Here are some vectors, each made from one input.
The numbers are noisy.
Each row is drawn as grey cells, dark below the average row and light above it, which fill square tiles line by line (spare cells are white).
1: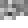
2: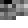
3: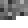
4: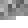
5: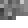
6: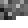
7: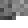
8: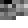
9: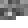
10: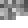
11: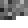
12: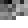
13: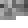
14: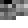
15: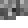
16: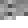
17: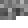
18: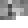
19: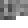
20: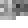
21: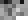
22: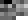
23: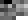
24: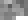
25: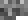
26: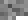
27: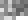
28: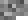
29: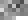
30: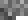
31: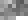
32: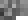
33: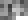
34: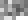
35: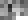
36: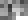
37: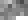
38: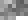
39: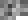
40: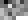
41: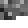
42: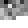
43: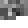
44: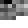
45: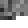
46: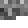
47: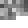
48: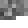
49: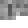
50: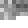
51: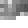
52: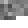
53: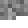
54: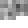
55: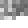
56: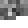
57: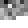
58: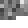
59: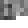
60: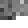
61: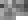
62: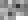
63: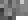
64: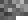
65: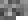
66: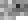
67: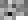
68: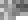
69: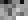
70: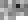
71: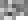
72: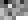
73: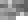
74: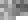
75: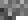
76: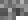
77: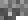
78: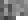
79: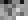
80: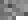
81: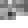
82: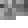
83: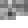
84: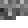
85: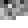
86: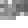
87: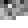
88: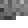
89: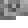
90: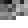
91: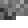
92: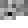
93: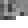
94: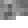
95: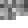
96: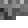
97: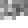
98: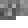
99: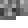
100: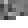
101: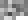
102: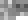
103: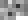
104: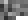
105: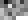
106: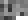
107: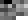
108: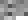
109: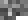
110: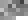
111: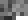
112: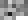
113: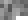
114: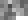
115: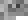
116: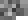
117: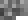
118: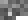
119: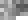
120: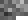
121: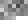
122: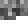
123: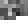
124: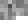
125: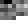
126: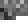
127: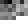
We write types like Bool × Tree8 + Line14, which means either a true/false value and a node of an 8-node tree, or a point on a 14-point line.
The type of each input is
Line4 × List3(Line5).
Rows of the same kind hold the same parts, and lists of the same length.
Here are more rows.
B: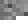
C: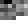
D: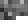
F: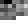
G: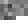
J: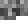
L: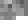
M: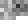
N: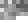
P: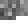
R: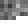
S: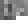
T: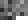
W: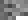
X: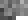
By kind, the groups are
B, R, W
C, F
D, G, J, L
M, N, P, S, T, X

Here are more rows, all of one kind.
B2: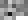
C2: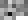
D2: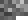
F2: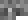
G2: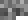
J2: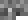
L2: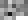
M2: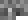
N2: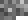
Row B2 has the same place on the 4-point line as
C2 and L2.
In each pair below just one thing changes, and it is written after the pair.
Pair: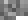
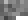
the place on the 5-point line in item 1 of the list
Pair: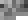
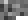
the place on the 4-point line
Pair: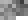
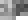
the place on the 4-point line
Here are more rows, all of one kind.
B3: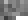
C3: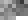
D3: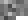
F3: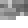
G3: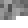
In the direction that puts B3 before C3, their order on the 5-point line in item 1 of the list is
G3, B3, F3, D3, C3.
